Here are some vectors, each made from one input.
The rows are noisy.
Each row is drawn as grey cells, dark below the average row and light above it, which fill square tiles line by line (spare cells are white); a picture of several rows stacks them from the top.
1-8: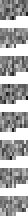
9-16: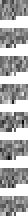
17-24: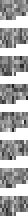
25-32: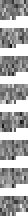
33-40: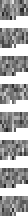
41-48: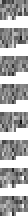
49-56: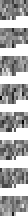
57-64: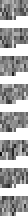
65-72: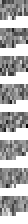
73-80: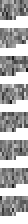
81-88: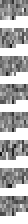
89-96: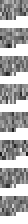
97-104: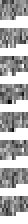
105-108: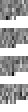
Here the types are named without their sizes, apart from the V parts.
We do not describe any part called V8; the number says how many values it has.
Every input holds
a point on a line, a true/false value and a value of V8.
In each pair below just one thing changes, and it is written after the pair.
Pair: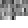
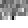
the value of V8
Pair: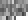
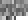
the place on the line
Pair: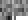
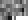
the place on the line
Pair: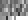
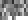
the true/false value
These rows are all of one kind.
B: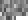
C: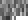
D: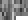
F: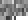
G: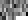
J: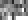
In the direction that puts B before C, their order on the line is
J, B, F, D, C, G.
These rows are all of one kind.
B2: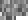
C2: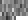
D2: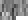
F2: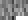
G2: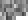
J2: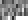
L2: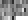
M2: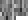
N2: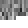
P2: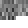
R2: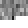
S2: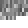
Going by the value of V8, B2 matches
F2, L2 and S2.
